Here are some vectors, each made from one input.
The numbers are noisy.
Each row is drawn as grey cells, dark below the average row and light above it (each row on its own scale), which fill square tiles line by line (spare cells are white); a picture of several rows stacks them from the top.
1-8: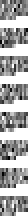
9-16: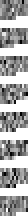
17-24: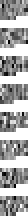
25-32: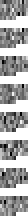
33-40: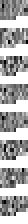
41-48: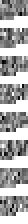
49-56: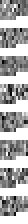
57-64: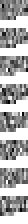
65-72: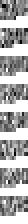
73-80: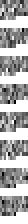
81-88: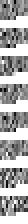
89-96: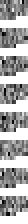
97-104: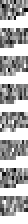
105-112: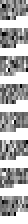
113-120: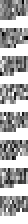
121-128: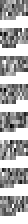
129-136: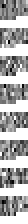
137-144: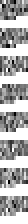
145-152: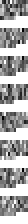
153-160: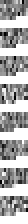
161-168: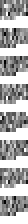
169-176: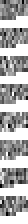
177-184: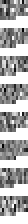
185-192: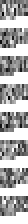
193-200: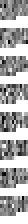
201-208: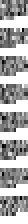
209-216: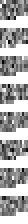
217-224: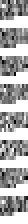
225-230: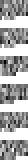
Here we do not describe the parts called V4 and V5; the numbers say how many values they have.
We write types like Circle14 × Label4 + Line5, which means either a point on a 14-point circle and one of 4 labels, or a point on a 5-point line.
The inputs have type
(Bool × Bool × Bool + Label7) × V4 + Tree9 + V5.
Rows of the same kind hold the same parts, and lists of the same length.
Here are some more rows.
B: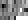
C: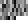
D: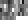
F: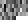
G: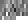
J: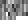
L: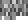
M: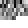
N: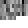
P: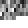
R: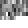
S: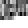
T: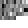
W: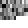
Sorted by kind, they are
B, C, T, W
D, L, N, R
F, M
G, J, P, S

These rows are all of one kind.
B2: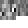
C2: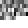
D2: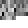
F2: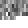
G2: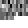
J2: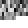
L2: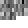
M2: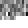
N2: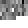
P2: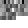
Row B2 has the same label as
D2, G2 and N2.
